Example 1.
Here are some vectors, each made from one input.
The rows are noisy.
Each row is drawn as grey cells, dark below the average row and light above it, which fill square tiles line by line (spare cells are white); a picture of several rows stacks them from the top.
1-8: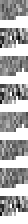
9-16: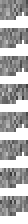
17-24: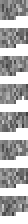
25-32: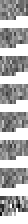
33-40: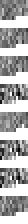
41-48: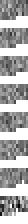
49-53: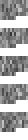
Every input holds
either a point on a 9-point circle, or a fixed value.
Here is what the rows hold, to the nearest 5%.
About 85% of them hold a point on a 9-point circle. The rest hold a fixed value.
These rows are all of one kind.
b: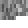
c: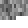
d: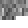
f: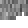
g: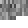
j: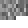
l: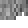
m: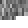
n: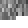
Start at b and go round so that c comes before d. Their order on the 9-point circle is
b, c, g, f, l, j, n, m, d.
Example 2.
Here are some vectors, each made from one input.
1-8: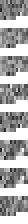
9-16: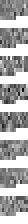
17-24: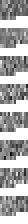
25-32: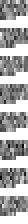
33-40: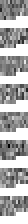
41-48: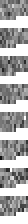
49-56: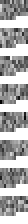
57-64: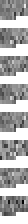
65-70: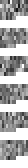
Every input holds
a node of a 14-node tree.
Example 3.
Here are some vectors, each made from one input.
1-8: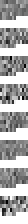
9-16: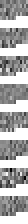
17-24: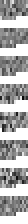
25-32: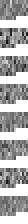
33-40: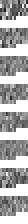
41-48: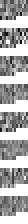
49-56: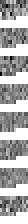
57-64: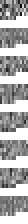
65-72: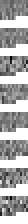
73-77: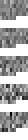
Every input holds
a point on a 9-point line.
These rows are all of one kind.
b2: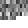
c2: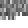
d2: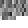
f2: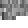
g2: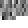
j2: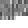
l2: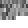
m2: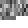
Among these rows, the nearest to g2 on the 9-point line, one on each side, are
b2 and d2.
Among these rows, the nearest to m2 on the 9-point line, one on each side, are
f2 and l2.
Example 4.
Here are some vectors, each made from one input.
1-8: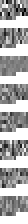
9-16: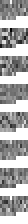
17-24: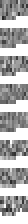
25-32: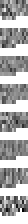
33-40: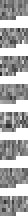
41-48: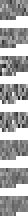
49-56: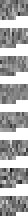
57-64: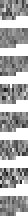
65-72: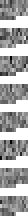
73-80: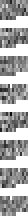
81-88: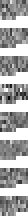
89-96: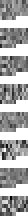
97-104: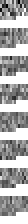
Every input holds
a node of a 7-node tree.
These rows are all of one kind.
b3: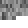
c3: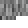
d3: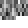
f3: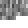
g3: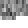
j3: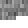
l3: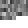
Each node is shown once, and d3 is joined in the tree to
b3 and l3.
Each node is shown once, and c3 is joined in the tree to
b3 and f3.
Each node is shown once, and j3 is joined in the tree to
b3 and g3.
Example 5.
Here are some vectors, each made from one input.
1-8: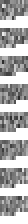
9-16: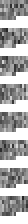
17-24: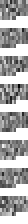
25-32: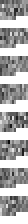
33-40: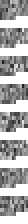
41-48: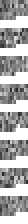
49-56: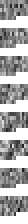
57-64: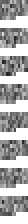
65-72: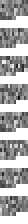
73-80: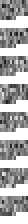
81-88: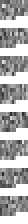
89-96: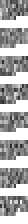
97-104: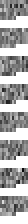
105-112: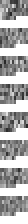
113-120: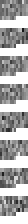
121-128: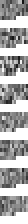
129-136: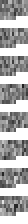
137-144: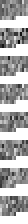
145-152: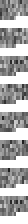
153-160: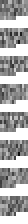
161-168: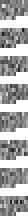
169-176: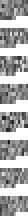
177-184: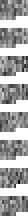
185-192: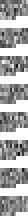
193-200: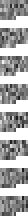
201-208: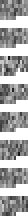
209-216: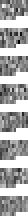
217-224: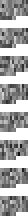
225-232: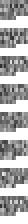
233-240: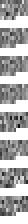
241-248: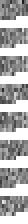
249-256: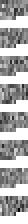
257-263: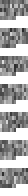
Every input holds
four true/false values.
